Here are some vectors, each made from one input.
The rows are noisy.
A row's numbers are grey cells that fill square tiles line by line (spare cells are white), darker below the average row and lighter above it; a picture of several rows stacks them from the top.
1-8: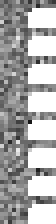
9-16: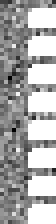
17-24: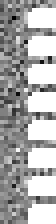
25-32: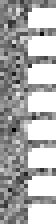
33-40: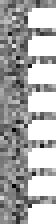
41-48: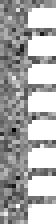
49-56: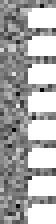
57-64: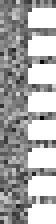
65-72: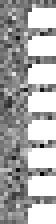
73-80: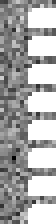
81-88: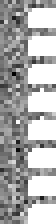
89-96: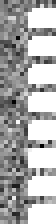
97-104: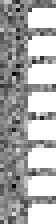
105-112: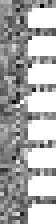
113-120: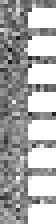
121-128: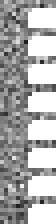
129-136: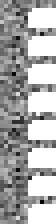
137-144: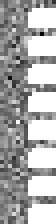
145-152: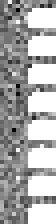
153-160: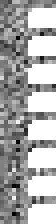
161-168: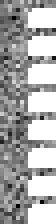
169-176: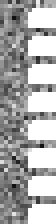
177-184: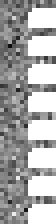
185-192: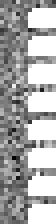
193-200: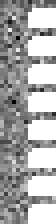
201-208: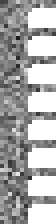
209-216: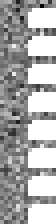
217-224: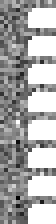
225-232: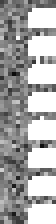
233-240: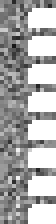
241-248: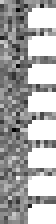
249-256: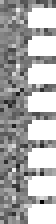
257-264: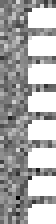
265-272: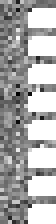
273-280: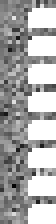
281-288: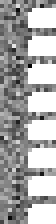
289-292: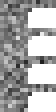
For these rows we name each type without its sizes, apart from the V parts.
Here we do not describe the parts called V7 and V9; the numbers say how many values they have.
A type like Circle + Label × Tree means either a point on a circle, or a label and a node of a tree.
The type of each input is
(Bool × Bool × Bool + V9) × (Circle + V7).
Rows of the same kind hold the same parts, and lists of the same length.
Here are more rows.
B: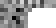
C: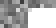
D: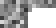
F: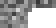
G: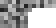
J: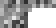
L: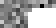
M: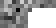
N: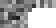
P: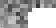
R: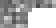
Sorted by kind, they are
B, G, N
C, R
D, F, J, P
L, M

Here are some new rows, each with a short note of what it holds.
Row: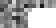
a value of V7 and a value of V9
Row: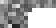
a point on a circle and a value of V9
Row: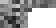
a point on a circle and a value of V9
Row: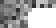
a value of V7 and a value of V9
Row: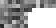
a point on a circle and a value of V9
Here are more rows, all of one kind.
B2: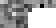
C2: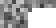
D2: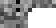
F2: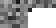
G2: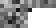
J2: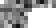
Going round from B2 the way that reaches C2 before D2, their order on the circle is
B2, C2, J2, F2, D2, G2.
